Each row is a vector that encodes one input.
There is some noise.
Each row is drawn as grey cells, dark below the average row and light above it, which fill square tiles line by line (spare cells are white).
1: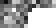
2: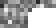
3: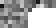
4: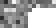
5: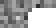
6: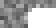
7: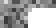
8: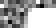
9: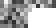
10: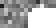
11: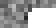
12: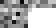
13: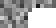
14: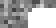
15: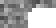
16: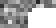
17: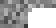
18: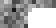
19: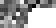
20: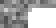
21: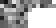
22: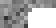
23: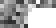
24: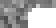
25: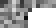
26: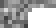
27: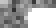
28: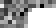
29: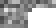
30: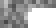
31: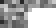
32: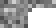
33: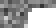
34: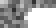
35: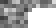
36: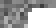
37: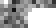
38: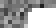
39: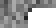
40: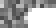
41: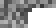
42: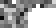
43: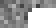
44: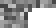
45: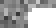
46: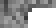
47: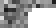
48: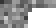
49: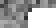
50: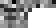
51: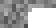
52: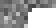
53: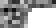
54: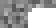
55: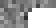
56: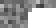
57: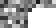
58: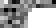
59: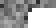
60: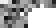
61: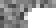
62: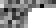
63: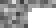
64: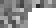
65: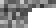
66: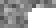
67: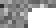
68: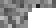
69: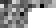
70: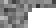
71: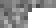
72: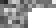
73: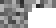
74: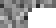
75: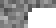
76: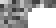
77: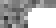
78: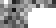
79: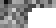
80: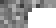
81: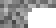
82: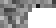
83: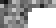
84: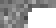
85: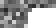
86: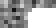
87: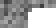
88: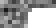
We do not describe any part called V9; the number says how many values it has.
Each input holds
a true/false value, together with either a point on an 8-point line, or a value of V9.
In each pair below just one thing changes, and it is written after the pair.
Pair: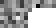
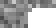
the true/false value
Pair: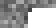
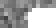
the true/false value
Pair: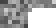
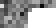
the true/false value
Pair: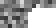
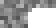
the value of V9
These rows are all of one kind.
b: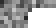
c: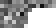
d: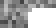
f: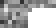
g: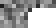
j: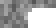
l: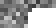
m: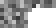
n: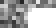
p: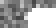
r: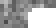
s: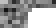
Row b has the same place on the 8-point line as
c and f.
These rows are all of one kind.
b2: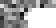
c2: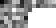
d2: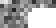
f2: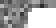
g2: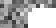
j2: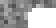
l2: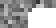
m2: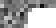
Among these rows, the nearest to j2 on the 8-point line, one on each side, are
f2 and m2.
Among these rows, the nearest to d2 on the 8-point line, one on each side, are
b2 and g2.
